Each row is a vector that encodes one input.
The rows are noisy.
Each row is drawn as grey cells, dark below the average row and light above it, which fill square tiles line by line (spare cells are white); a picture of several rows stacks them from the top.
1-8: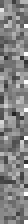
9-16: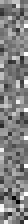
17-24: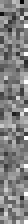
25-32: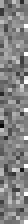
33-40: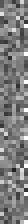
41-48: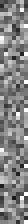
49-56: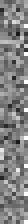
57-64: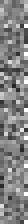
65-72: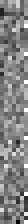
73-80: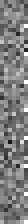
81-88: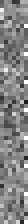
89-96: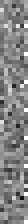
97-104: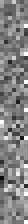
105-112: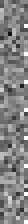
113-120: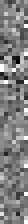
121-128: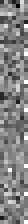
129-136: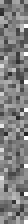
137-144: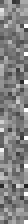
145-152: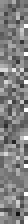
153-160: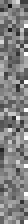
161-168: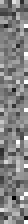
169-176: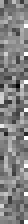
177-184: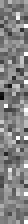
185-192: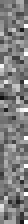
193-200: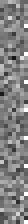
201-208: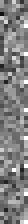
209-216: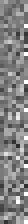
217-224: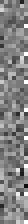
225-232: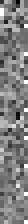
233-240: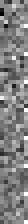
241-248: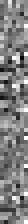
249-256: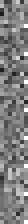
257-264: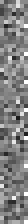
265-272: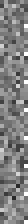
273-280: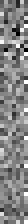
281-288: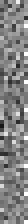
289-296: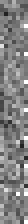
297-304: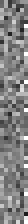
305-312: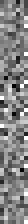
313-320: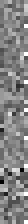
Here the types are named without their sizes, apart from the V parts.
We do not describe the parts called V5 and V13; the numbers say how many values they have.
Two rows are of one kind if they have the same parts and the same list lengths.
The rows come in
2 kinds.
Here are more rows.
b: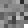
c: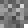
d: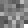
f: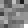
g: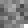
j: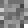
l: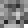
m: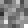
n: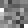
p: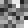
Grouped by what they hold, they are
b, c, f, n, p
d, g, j, l, m

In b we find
a label, a true/false value, a value of V5 and a value of V13.
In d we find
a label, a point on a line and a value of V13.
